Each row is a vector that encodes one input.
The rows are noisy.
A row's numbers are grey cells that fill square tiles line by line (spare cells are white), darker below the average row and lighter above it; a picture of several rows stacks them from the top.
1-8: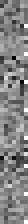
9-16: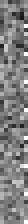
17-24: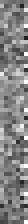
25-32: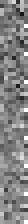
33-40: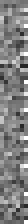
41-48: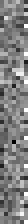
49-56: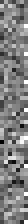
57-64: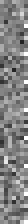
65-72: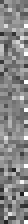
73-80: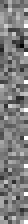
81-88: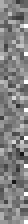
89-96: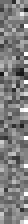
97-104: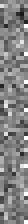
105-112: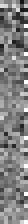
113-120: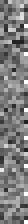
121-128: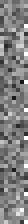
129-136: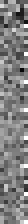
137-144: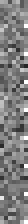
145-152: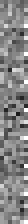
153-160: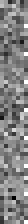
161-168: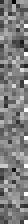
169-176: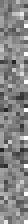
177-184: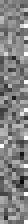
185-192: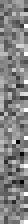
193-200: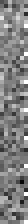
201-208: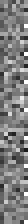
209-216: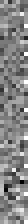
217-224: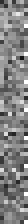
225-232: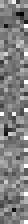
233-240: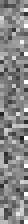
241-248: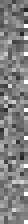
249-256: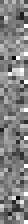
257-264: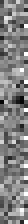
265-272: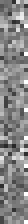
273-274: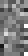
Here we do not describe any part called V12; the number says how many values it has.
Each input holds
a point on an 8-point line, together with either a point on a 9-point line, or a true/false value and a value of V12.
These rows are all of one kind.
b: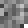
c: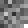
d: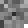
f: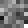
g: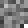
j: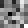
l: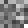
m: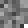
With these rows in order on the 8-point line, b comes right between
g and l.
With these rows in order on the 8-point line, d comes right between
c and m.
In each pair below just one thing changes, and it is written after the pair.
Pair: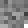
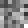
the value of V12
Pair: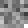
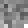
the true/false value
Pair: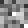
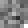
the value of V12
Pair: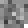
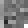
the place on the 8-point line
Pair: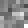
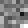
the place on the 8-point line
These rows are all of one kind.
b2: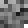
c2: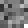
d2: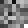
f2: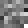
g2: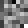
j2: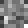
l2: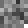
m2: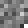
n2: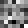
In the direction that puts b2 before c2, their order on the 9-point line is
n2, b2, d2, c2, g2, m2, l2, j2, f2.
